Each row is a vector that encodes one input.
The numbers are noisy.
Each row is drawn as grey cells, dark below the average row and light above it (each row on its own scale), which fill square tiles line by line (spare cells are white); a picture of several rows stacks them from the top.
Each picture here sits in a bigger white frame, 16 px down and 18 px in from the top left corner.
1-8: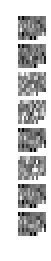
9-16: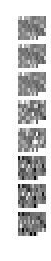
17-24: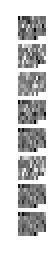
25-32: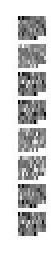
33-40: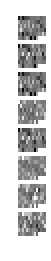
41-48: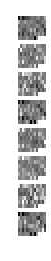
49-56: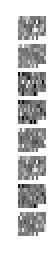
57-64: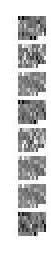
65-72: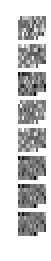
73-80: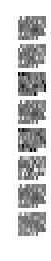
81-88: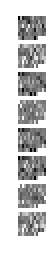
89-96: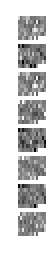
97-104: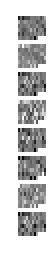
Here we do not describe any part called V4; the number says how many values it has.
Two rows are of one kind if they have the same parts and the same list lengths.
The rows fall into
2 kinds.
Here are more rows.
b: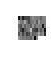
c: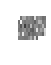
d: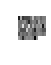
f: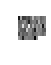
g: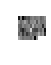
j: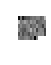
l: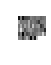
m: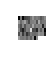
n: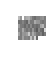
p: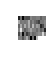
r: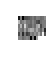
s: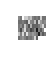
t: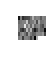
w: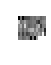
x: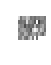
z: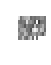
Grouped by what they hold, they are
b, d, f, g, j, l, m, p, r, t, w
c, n, s, x, z

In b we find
a point on a 6-point line.
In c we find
a true/false value and a value of V4.
